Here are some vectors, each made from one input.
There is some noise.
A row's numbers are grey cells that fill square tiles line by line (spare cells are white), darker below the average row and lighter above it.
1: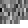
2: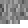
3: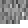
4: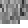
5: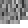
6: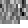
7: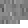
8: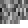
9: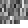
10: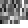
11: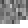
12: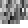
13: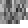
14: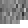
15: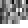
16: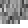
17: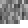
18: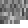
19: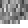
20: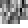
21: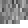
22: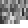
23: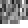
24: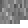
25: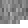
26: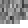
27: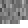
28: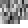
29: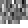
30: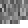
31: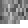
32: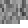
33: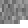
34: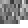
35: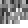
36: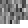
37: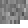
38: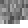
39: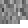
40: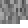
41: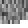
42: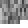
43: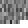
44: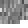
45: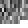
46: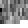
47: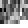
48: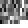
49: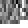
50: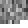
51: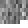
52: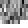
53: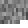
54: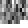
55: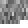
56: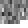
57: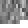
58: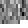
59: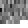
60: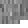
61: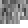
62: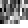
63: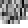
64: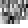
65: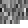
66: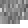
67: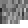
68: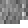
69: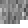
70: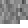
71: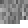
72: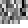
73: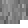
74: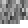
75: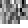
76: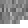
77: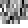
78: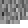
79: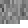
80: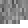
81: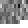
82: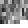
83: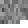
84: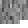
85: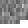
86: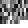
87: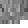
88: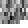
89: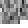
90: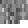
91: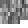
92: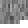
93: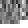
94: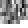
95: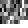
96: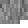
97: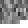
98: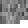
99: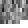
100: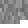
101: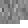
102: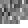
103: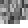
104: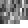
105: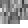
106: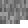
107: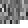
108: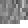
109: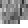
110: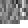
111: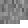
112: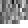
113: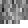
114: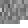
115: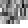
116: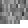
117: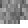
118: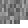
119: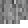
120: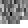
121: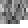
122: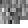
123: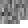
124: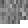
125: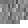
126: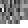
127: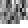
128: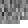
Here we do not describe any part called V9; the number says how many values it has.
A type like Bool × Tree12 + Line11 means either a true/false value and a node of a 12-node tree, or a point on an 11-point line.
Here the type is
Line4 × (Line4 + V9) + Line6.
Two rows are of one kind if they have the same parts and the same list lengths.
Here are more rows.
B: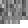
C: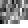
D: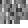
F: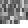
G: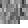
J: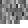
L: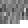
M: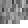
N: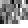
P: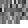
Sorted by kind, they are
B, N, P
C, D, F, G, J, M
L

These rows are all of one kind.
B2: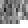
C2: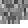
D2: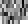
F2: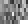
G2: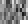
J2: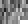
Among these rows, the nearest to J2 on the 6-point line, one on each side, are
B2 and D2.
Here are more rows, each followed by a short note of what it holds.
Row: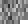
a point on a 4-point line and a value of V9
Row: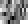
a point on a 6-point line
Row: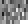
a point on a 6-point line
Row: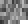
a point on a 4-point line and a value of V9
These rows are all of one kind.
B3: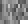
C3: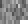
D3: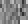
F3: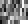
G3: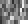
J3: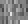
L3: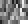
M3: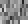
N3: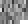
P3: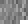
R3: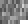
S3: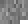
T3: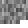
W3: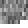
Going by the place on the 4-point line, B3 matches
D3, G3, L3 and M3.
